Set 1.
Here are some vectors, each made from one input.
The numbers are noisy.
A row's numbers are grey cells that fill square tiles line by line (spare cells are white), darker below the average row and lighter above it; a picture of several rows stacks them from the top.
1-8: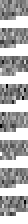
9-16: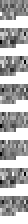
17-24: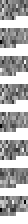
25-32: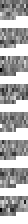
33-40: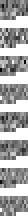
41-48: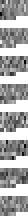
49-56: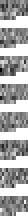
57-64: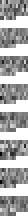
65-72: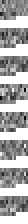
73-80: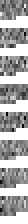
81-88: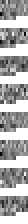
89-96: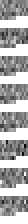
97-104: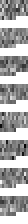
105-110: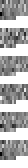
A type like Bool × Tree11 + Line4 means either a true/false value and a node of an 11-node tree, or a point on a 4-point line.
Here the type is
Bool × (Line5 + Line6).
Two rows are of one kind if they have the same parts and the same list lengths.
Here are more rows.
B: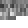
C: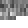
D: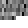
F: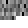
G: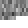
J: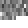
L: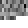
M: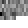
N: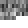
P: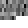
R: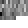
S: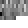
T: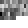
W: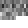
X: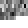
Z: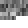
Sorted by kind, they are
B, C, D, F, J, L, N, P, W, Z
G, M, R, S, T, X

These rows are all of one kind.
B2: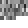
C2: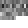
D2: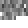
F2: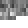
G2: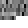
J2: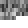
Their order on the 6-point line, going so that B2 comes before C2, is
J2, G2, F2, B2, D2, C2.
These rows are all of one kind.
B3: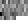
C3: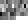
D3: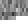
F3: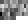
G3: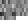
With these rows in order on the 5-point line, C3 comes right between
D3 and G3.
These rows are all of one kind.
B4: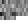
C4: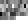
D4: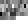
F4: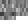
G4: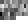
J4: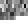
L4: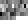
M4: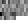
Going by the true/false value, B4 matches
F4 and M4.
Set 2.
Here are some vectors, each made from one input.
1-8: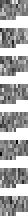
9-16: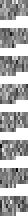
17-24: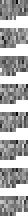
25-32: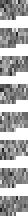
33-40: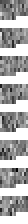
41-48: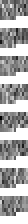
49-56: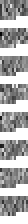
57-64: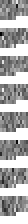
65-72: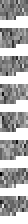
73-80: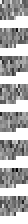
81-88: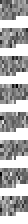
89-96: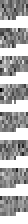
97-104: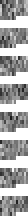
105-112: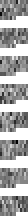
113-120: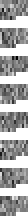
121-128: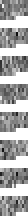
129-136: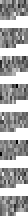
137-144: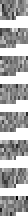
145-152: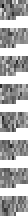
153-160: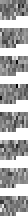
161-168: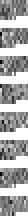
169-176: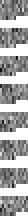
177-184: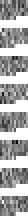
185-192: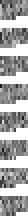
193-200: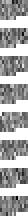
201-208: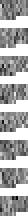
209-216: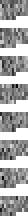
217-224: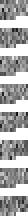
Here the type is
Circle14 × (Line6 + Line15).
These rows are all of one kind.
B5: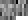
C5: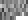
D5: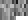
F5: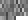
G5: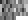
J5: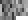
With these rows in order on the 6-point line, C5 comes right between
F5 and J5.
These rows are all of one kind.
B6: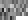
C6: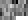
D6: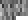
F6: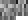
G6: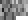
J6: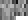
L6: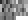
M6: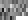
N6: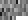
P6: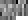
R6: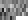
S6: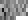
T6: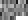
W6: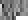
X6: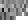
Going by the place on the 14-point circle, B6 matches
C6, M6, P6 and R6.
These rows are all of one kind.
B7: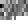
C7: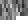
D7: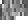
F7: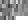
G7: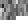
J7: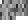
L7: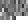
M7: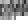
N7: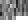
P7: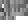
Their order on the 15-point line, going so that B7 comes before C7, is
N7, M7, J7, G7, B7, L7, C7, P7, D7, F7.
